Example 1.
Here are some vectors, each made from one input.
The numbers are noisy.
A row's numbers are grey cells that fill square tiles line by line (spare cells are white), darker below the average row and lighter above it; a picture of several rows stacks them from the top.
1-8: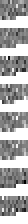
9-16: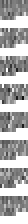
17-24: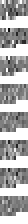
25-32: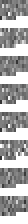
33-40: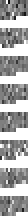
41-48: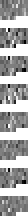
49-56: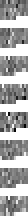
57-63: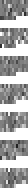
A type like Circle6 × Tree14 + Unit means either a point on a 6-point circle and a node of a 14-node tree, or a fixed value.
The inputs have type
Bool × Bool × Bool × Bool.
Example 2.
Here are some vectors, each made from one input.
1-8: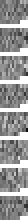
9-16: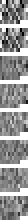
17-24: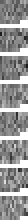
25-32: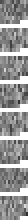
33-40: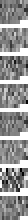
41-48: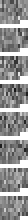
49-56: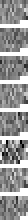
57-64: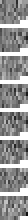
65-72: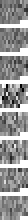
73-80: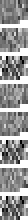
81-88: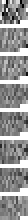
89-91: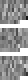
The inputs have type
Circle10 + Unit.
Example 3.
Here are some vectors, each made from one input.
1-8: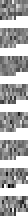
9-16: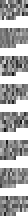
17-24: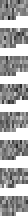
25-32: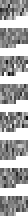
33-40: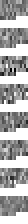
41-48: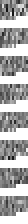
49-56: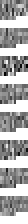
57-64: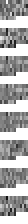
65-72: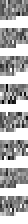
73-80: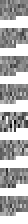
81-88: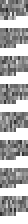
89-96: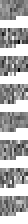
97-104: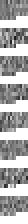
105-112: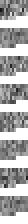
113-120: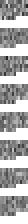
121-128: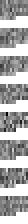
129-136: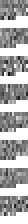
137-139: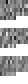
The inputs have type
Line8.
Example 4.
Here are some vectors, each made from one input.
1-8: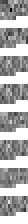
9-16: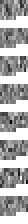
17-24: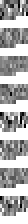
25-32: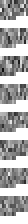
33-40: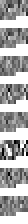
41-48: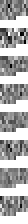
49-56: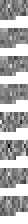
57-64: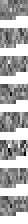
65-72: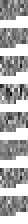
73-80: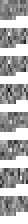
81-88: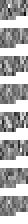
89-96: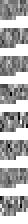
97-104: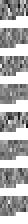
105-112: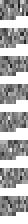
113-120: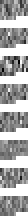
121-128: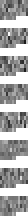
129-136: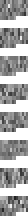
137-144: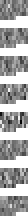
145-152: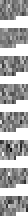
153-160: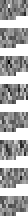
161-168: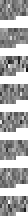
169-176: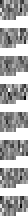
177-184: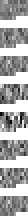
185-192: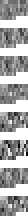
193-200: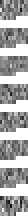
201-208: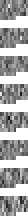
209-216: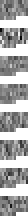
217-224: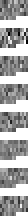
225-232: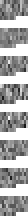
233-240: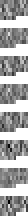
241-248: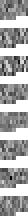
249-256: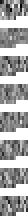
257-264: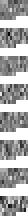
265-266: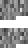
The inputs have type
Bool × Bool × Bool.
